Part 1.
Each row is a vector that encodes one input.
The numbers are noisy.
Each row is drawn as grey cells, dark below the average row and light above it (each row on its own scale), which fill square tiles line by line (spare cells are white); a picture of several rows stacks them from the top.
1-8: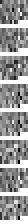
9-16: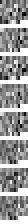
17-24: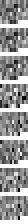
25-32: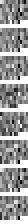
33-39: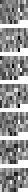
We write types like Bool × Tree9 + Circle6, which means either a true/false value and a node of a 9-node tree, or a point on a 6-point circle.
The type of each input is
Bool × Line5.
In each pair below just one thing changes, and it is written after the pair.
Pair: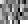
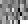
the place on the 5-point line
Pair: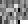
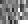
the true/false value
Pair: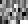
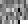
the place on the 5-point line
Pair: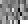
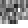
the true/false value
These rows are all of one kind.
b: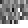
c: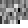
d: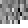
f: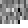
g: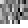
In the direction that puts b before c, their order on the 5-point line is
b, c, f, d, g.
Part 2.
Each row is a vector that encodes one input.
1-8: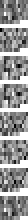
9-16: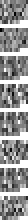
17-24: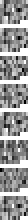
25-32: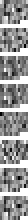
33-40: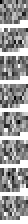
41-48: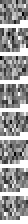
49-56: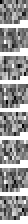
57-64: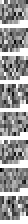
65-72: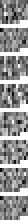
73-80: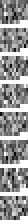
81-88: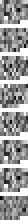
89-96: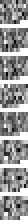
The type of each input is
Line6 + Line9.
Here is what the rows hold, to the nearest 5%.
About 40% of them hold a point on a 6-point line. The rest hold a point on a 9-point line.
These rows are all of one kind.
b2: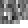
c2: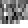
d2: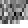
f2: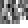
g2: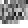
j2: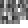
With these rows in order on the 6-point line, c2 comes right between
b2 and d2.
